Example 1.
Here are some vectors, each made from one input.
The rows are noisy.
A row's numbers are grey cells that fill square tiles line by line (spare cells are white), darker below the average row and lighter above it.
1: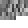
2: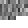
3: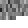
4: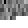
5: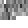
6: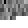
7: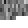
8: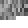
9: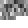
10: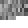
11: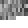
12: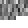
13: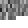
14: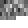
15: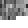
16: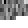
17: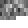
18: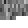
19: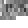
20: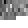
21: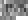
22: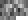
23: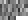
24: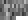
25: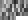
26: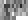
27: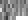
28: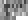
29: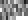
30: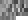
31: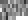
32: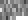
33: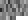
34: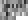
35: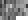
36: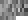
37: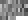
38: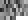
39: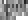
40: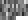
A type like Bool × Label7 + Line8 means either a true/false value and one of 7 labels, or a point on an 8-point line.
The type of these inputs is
Bool × Bool × Bool.
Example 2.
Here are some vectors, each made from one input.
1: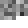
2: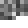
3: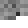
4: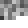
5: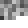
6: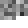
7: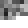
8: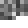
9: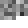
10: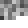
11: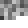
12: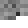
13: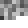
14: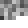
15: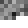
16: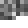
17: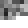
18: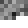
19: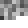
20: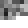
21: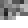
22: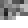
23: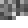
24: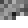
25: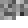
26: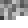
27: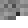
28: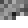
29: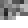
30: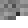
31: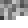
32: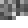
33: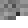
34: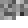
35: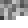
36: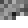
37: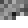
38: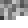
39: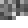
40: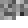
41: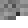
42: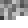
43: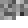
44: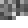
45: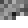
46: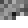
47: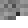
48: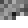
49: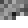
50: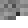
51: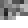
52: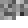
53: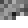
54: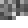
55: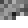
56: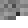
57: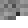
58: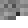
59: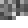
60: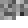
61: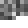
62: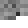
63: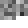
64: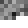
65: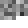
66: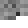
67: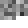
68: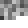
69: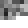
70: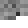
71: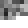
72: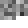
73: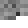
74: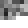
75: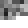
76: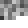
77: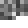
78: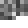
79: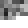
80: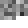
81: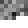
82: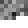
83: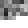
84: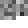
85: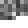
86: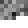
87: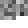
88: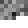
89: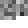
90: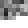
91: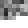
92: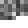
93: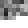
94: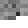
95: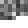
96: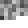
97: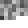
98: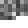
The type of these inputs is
Label6.
